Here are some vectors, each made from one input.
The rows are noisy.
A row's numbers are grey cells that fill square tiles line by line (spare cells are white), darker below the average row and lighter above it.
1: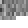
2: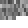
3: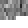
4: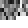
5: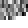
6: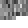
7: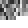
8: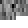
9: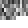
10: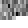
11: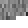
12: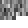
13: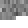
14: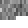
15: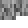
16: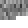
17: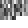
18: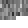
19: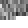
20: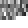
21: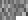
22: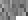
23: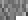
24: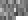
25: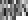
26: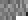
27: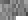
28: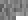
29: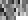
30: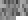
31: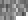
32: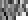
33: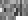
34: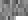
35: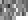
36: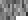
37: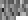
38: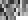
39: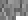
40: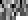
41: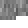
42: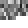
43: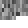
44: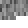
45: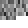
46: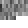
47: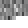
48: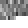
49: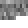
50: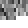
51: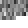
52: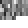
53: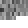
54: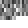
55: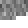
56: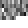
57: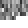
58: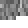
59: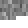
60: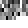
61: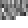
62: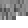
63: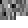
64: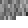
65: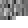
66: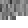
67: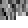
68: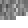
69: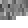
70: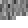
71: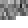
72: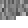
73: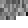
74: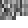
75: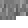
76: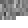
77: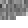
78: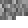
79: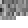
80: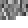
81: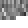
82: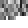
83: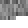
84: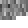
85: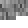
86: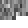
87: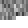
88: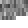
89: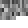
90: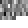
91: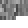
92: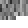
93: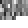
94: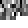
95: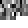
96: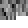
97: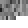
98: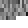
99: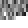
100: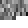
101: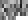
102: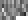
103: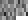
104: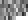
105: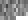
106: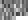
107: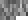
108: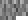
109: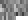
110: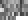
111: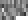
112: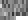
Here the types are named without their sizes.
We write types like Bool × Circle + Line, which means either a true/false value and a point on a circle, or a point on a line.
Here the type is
List(Line).
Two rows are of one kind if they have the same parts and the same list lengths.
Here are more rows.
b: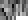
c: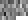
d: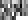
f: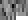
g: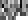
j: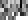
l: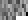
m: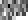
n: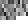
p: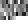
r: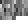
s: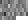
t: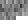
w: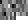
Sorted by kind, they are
b, f, w
c, j, n, s
d, m, t
g, l, p, r

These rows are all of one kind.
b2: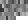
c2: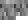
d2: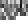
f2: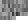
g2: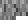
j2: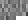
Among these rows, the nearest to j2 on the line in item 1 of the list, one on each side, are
c2 and g2.
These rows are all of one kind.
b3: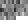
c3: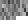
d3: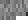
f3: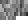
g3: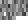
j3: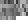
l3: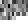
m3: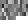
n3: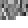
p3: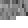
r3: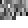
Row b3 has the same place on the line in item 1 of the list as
g3, l3, m3 and n3.
